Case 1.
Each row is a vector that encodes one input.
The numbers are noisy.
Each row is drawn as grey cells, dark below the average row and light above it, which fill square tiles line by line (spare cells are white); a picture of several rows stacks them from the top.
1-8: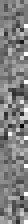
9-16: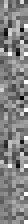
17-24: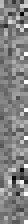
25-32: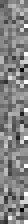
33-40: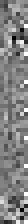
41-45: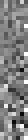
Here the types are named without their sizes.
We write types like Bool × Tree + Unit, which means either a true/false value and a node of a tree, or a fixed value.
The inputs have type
Tree.
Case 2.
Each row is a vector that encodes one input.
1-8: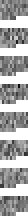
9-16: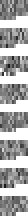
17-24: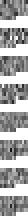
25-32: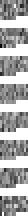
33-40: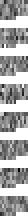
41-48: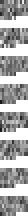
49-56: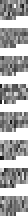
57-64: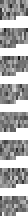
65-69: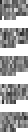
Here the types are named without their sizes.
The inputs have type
Label.
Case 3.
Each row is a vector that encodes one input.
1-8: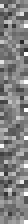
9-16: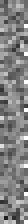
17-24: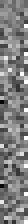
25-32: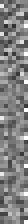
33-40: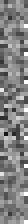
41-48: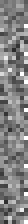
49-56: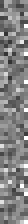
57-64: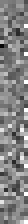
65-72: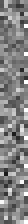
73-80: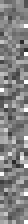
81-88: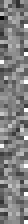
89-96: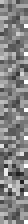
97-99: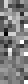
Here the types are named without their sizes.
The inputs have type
Tree.
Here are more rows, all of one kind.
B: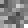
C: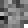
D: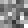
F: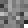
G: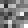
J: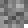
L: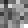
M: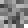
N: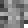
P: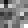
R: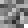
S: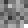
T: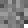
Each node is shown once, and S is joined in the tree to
J and L.
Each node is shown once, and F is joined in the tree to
N and T.
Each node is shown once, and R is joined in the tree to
D and M.
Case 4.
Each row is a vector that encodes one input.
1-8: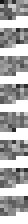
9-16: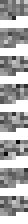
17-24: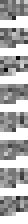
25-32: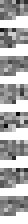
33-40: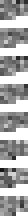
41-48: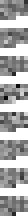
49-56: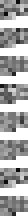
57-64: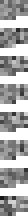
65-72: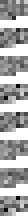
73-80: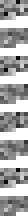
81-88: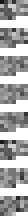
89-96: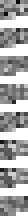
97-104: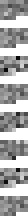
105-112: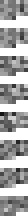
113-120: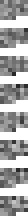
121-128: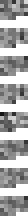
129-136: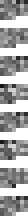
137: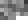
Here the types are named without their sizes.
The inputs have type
Line.
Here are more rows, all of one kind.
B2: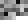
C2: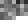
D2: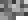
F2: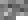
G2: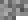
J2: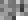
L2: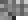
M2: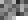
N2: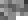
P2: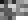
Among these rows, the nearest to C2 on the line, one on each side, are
M2 and N2.
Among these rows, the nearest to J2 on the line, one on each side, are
G2 and L2.
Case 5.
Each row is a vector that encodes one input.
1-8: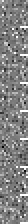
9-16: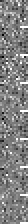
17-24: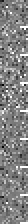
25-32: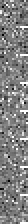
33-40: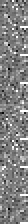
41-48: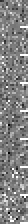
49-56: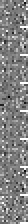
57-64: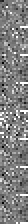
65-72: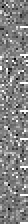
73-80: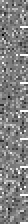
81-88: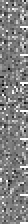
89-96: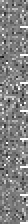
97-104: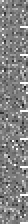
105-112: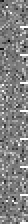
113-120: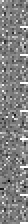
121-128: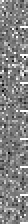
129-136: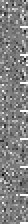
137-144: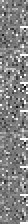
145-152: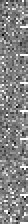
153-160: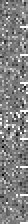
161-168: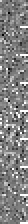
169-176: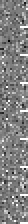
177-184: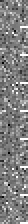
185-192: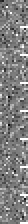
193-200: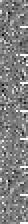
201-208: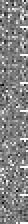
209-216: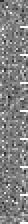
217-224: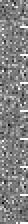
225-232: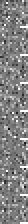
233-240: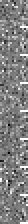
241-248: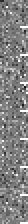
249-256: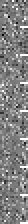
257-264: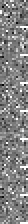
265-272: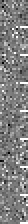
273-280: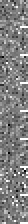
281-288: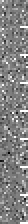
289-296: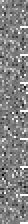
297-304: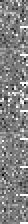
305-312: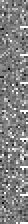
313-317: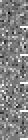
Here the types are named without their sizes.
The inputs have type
Label.
